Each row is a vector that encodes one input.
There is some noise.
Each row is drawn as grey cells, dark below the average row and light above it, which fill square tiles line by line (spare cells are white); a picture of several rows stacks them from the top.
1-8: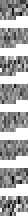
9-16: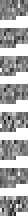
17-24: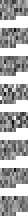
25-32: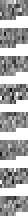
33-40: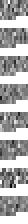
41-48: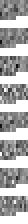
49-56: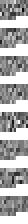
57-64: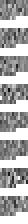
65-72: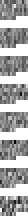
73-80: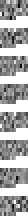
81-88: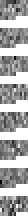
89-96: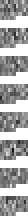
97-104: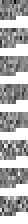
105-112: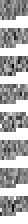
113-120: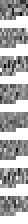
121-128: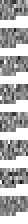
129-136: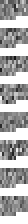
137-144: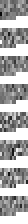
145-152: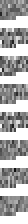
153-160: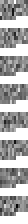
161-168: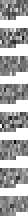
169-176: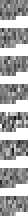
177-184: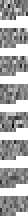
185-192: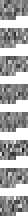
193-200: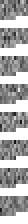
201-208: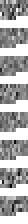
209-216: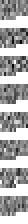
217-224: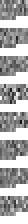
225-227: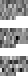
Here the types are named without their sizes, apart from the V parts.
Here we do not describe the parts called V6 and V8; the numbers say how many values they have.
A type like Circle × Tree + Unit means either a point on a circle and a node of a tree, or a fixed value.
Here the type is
(Bool × Tree + V6) × V8.
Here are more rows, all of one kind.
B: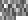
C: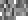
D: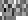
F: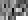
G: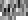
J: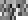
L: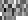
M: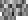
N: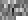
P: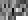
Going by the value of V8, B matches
D, J, L and M.
